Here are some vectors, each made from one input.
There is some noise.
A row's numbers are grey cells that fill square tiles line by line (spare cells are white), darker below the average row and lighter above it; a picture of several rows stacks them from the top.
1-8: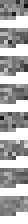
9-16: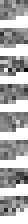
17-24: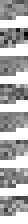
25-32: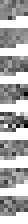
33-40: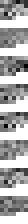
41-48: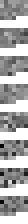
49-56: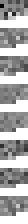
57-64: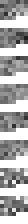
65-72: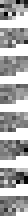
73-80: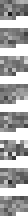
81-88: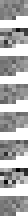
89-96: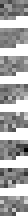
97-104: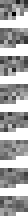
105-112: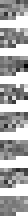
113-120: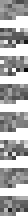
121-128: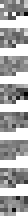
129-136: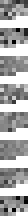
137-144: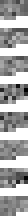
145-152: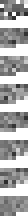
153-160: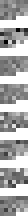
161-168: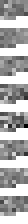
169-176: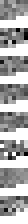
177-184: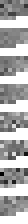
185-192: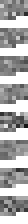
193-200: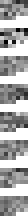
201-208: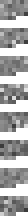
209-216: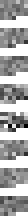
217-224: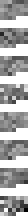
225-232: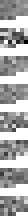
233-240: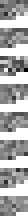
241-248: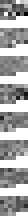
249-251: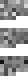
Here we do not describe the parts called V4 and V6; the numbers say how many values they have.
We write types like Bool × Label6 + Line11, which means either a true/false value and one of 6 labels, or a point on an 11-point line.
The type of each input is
List2(Line7) + V4 × V6.
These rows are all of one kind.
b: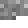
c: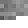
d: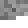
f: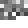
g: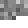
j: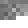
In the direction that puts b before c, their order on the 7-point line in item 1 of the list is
f, d, b, g, j, c.
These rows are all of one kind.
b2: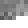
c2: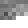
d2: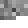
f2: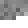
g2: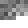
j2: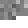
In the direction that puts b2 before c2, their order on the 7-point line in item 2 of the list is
f2, d2, b2, c2, j2, g2.
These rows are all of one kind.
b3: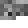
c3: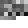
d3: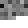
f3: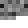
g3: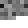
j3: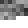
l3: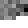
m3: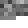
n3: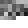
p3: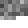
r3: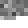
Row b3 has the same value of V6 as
f3 and l3.
